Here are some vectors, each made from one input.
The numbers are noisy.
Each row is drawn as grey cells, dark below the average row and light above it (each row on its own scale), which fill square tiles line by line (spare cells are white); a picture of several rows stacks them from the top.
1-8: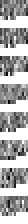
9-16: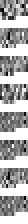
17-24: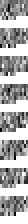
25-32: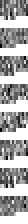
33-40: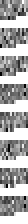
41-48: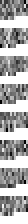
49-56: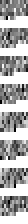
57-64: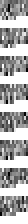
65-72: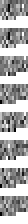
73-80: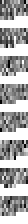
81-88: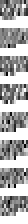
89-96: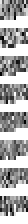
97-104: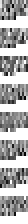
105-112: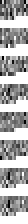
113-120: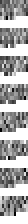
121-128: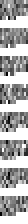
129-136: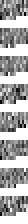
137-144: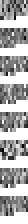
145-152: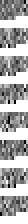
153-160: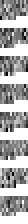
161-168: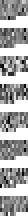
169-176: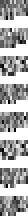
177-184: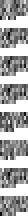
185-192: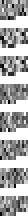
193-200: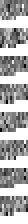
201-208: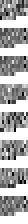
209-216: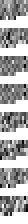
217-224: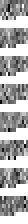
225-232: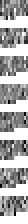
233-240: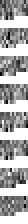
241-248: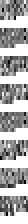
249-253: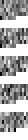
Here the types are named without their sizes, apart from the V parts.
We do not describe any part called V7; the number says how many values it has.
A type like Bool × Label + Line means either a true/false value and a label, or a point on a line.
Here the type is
List(Bool × V7 + Line).
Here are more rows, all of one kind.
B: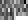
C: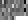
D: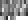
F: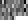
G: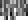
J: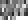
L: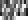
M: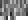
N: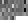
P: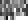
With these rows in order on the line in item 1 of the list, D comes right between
J and M.
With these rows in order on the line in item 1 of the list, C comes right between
F and N.
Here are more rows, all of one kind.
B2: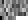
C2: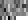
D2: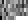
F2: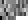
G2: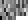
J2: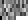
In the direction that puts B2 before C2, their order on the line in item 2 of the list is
D2, B2, F2, G2, C2, J2.
